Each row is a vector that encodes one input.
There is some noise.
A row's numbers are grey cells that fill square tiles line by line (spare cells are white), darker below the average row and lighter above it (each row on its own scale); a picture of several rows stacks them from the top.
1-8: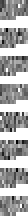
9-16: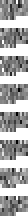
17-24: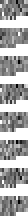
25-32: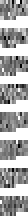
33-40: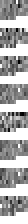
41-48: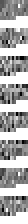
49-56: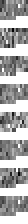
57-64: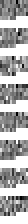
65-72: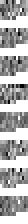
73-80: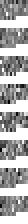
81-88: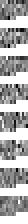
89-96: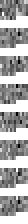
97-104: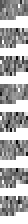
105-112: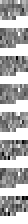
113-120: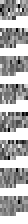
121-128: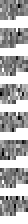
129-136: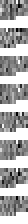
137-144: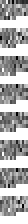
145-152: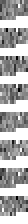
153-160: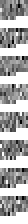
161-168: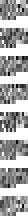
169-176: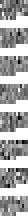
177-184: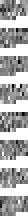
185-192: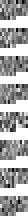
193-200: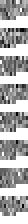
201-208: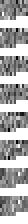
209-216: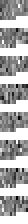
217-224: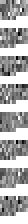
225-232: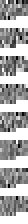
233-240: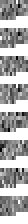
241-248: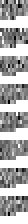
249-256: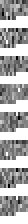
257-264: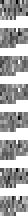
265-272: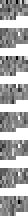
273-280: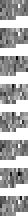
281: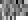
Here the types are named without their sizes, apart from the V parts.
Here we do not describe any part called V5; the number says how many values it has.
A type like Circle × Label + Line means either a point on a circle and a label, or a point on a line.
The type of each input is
(Bool × Bool × Bool × Bool + Label) × Label × V5.
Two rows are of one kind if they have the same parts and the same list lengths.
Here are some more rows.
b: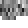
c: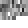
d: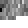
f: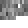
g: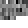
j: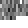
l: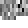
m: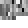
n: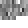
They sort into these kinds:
b, d, j, l, m
c, f, g, n

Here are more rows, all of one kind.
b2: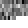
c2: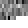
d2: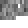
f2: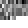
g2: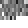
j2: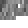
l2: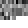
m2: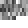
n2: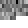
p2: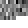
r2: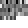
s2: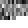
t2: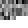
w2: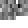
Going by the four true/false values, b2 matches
d2, j2, l2 and t2.
